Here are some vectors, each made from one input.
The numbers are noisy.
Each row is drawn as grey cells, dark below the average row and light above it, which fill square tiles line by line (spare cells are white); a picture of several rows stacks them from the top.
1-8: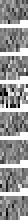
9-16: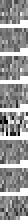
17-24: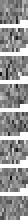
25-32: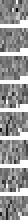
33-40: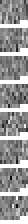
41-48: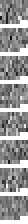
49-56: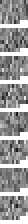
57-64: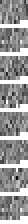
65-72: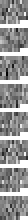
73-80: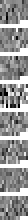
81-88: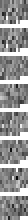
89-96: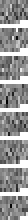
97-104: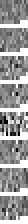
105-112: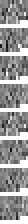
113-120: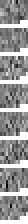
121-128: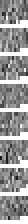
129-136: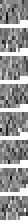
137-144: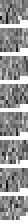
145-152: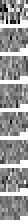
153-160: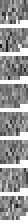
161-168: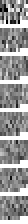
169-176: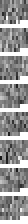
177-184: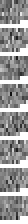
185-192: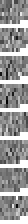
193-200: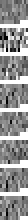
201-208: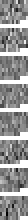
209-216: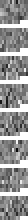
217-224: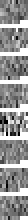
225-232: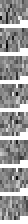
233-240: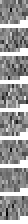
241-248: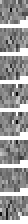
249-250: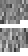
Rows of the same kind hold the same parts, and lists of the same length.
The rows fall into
2 kinds.
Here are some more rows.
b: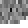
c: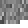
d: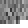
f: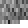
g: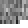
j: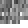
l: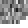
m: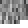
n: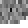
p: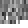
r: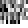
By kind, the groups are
b, c, d, f, g, j, l, m, n, p
r

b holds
a node of a 16-node tree.
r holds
a fixed value.
